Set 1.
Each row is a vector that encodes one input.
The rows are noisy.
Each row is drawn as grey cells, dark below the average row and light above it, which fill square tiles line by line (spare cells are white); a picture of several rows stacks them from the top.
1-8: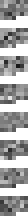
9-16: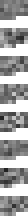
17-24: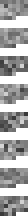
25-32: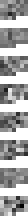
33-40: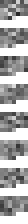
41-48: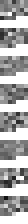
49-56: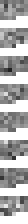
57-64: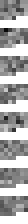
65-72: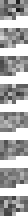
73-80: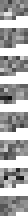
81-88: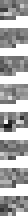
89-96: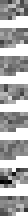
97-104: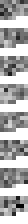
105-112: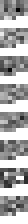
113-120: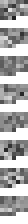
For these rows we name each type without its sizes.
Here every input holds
either a point on a circle and a true/false value, or a label.
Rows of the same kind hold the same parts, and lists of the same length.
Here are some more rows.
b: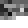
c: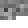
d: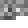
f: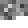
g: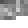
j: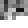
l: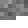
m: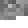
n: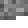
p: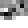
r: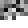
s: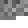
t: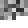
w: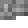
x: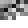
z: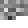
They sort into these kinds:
b, d, f, l, m, n, r, s, t, w, x, z
c, g, j, p

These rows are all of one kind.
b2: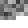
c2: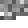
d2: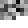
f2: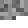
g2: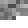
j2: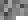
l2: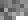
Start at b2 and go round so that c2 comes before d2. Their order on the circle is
b2, l2, g2, f2, c2, d2, j2.
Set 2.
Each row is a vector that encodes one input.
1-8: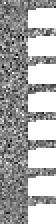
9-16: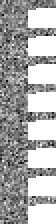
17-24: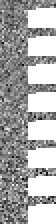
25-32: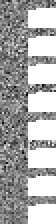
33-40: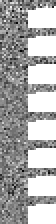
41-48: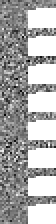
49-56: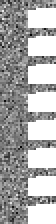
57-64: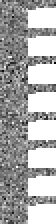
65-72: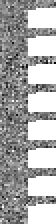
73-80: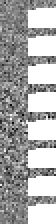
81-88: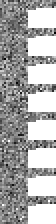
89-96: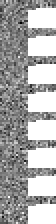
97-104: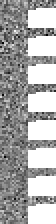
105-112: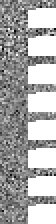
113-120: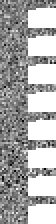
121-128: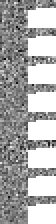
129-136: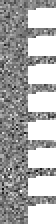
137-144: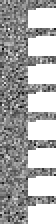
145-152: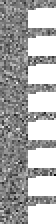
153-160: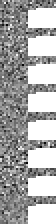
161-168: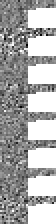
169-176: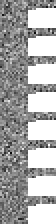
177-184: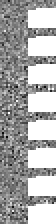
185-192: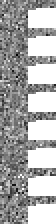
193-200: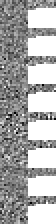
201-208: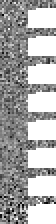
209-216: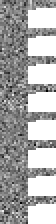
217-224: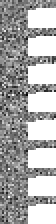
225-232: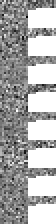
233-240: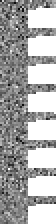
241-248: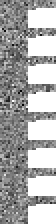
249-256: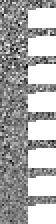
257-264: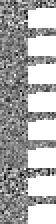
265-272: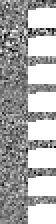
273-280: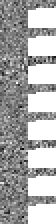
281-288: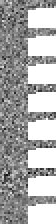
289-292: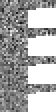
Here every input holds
either a point on an 11-point circle and a point on a 10-point line, or one of 10 labels.
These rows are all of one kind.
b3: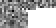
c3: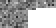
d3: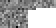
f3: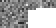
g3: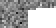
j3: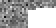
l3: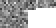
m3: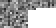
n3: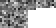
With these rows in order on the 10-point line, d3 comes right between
c3 and l3.
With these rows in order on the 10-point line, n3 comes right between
j3 and m3.
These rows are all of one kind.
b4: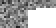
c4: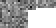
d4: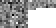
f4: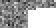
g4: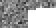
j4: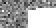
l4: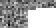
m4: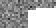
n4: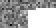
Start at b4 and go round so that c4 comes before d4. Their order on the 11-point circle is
b4, l4, f4, m4, g4, c4, d4, j4, n4.
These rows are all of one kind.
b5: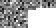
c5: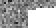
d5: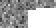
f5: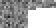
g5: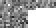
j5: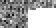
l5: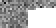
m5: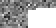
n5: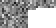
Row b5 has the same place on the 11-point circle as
c5 and n5.
